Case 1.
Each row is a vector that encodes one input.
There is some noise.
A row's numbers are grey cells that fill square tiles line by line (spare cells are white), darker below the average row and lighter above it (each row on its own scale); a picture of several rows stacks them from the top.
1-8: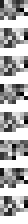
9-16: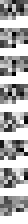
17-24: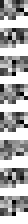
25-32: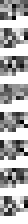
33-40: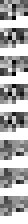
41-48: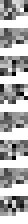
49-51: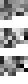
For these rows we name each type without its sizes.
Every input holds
a point on a circle.
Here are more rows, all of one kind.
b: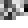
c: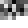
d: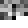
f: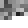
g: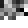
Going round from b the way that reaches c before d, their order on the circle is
b, f, c, g, d.
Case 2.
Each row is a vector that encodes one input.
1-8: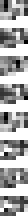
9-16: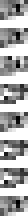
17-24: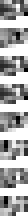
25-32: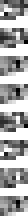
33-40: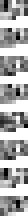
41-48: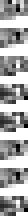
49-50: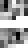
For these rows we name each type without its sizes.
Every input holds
a point on a circle.
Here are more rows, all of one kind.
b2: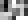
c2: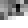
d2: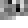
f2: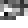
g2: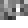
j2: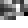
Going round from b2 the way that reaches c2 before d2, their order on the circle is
b2, j2, g2, f2, c2, d2.
